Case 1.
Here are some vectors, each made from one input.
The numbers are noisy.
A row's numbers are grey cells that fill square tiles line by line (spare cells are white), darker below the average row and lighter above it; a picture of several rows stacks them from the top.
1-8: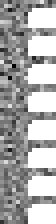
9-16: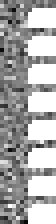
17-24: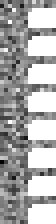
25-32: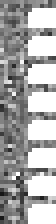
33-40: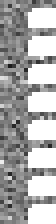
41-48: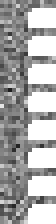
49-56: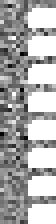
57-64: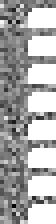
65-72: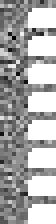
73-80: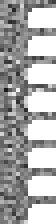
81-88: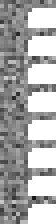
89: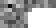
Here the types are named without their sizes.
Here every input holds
a point on a line and three true/false values.
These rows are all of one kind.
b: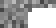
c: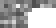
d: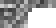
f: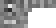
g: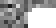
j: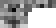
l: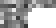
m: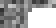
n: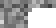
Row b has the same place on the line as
d and m.
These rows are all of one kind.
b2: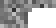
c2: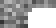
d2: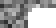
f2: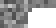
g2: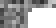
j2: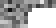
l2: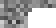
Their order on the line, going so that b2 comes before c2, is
l2, d2, b2, c2, g2, f2, j2.
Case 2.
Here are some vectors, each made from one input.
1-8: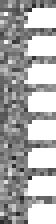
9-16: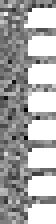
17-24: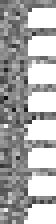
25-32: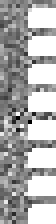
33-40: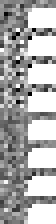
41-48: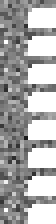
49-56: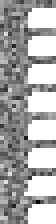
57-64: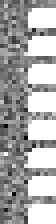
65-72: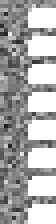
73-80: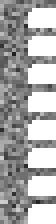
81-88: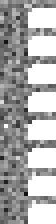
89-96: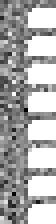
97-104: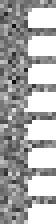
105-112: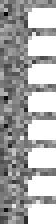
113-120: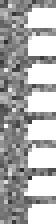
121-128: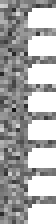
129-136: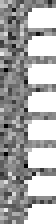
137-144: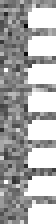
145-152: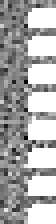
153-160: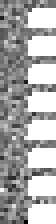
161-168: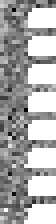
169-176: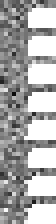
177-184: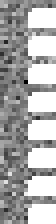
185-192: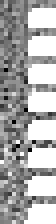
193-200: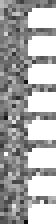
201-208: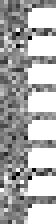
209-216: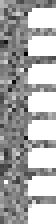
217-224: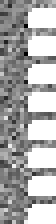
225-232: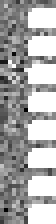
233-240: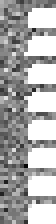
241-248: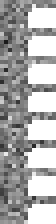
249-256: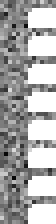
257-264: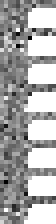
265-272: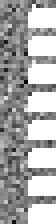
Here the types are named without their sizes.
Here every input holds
a list of points on a line.
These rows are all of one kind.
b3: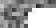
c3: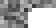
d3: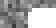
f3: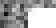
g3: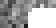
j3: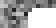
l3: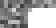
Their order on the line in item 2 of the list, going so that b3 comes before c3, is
b3, c3, d3, g3, f3, j3, l3.
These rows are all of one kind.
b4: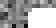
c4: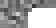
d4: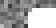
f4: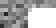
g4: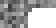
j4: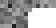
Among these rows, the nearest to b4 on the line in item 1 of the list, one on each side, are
f4 and j4.
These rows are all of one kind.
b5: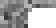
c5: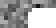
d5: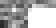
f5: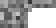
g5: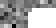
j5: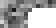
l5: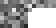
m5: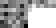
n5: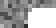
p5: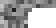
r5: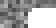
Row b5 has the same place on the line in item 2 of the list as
m5, n5 and p5.
